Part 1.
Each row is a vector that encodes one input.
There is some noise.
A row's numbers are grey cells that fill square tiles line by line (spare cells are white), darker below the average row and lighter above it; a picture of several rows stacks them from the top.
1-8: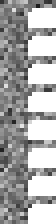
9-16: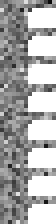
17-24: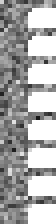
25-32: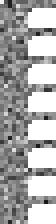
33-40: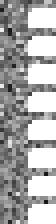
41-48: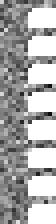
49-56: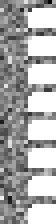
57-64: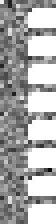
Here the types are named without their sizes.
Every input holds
either a point on a line, or three true/false values.
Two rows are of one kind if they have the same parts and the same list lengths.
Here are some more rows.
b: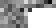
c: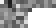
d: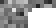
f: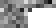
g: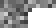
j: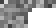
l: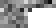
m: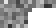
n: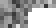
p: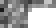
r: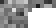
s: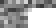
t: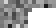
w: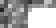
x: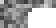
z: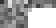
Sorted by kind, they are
b, c, d, f, l, p, r, s, w, x, z
g, j, m, n, t

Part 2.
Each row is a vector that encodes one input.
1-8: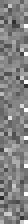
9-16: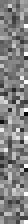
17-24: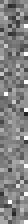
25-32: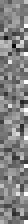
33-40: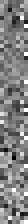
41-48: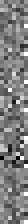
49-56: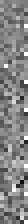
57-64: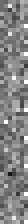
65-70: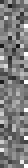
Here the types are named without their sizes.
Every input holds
either a point on a circle, or a label.
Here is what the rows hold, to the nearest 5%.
About 40% of them hold a point on a circle. The rest hold a label.
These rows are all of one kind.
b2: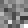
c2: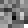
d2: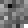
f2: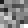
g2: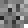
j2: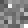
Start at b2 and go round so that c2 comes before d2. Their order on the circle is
b2, j2, g2, c2, f2, d2.
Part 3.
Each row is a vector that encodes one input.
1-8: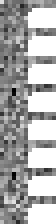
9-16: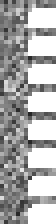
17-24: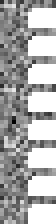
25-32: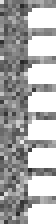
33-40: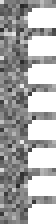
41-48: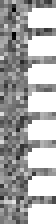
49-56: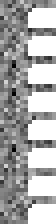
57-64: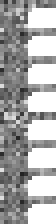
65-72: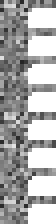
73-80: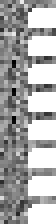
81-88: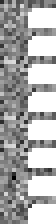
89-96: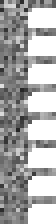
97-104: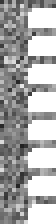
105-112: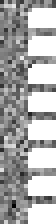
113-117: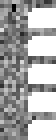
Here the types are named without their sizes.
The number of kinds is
2.
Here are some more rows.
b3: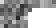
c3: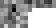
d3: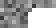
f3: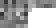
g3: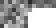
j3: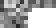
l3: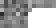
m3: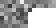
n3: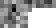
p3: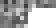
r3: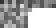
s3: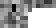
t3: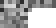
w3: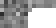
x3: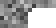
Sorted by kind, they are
b3, d3, f3, l3, m3, p3, w3, x3
c3, g3, j3, n3, r3, s3, t3

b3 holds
a node of a tree.
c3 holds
a point on a line.
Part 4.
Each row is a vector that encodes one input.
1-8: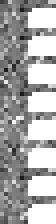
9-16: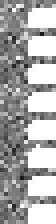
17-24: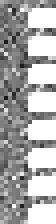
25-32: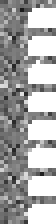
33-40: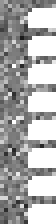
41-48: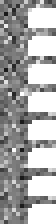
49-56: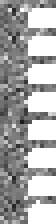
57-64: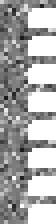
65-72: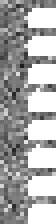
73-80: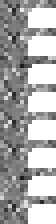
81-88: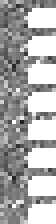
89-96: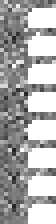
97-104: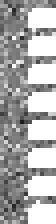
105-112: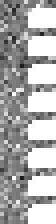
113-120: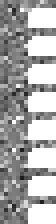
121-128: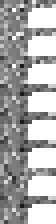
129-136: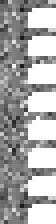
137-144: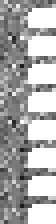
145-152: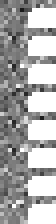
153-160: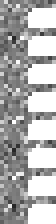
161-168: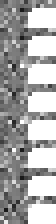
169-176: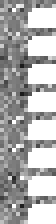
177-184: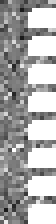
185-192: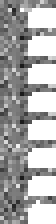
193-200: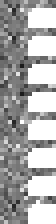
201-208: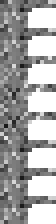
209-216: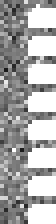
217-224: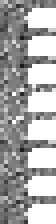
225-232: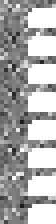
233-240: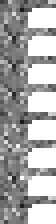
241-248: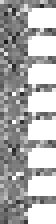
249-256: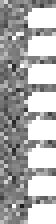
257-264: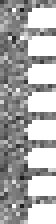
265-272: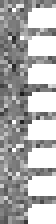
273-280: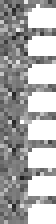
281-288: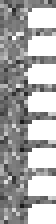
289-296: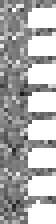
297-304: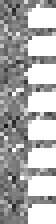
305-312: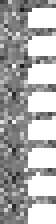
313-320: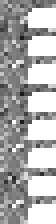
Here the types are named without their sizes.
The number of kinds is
2.
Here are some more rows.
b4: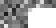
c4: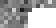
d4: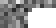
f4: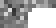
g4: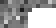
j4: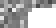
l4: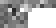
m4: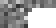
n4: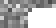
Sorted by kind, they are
b4, f4, l4
c4, d4, g4, j4, m4, n4

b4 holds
a node of a tree.
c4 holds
a point on a line.
